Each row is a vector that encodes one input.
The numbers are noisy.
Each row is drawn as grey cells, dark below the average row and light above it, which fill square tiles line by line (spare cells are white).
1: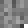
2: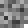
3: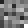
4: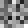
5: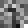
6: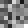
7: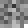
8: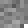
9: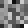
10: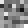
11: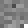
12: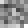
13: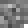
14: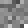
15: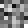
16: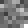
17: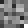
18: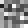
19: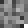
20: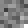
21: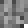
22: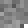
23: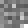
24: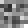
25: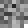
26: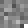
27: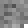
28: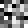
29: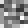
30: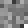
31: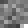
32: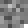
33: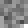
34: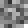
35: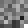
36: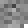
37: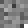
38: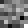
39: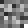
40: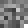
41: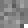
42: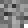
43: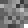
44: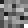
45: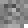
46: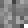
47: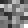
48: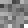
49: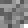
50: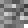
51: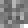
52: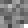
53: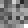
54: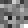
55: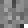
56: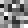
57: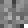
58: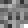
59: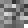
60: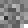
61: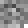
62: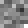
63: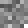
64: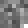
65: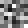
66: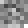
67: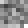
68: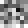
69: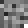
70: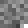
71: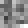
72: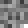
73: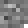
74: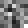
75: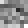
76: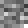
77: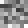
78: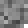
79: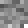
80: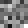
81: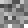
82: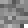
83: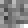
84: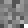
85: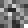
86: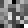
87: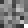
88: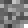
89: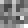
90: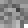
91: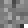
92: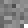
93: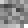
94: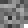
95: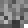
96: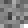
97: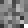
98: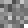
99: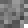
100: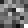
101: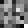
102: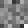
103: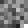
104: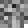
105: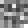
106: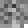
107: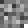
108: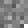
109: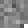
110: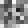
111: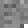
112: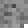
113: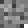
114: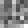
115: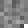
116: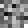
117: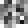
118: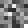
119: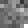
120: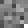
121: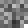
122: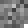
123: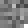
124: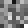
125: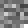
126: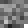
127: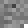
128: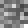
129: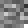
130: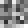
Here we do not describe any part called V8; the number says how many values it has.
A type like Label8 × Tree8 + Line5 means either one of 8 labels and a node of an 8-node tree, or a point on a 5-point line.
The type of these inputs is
Line6 × (Tree11 + Unit) × V8.
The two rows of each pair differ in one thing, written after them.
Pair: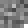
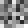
the place on the 6-point line
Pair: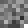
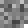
the value of V8
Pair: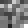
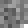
the value of V8
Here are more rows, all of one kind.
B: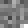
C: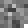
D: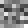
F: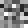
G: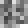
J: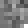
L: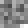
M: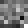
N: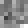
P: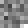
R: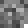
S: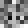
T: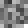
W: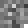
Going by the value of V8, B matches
F, L, S and W.
